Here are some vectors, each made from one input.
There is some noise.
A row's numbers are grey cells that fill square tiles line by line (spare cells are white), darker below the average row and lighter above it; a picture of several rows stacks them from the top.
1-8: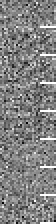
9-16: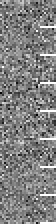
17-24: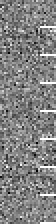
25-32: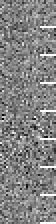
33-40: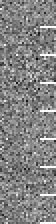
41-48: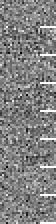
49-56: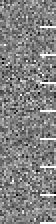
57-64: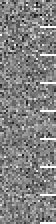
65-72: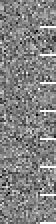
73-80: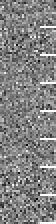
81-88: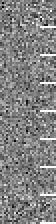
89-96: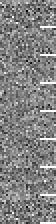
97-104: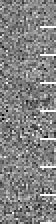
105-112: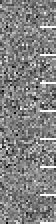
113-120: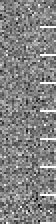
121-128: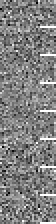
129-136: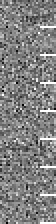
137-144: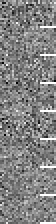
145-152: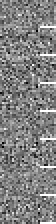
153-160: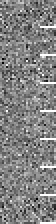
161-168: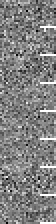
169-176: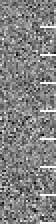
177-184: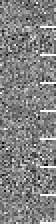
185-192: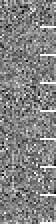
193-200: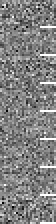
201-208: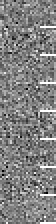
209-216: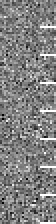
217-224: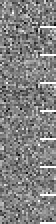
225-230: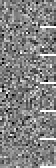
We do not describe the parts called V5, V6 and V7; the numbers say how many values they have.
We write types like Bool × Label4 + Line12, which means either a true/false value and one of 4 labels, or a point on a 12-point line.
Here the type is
Bool × (Tree9 × V7 + V5) + Line9 × V6.
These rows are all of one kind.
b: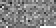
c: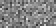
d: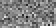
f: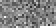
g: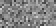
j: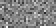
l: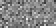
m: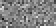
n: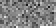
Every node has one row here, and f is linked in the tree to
m.
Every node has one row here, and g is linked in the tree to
n.
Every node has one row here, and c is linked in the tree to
b and l.
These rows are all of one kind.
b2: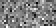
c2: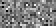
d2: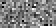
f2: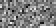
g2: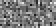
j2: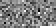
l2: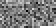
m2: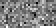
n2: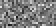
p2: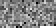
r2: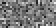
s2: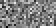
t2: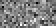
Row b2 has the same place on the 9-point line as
m2 and p2.
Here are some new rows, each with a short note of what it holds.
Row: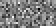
a point on a 9-point line and a value of V6
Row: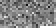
a node of a 9-node tree, a true/false value and a value of V7
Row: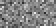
a node of a 9-node tree, a true/false value and a value of V7
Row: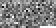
a point on a 9-point line and a value of V6
